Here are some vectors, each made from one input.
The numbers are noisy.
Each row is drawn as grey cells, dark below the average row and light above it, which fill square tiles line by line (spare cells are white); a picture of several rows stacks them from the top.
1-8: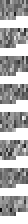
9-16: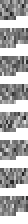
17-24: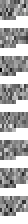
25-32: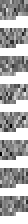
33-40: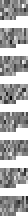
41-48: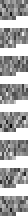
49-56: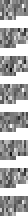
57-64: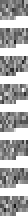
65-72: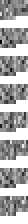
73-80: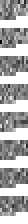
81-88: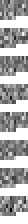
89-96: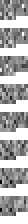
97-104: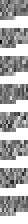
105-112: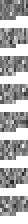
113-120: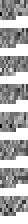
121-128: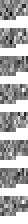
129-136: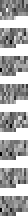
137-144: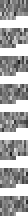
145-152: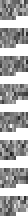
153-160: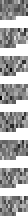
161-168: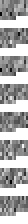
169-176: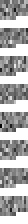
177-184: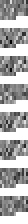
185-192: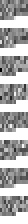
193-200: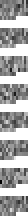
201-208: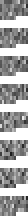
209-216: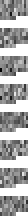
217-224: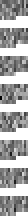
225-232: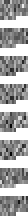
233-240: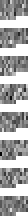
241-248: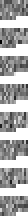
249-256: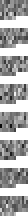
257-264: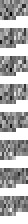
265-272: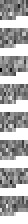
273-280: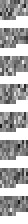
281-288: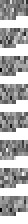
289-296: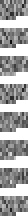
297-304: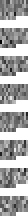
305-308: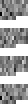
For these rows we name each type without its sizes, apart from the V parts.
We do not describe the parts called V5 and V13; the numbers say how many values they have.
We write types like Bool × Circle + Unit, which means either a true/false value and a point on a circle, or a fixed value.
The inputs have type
(Circle + Label) × V5 + V13.
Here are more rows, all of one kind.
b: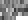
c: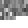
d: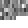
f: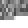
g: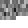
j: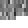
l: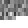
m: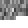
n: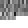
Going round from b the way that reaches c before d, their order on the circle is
b, f, n, c, l, j, d, g, m.
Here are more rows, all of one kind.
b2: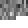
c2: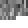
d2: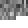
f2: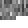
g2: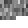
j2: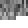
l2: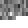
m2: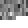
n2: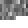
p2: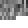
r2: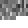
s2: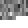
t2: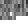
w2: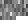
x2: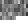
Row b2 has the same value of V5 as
c2, d2, j2 and p2.
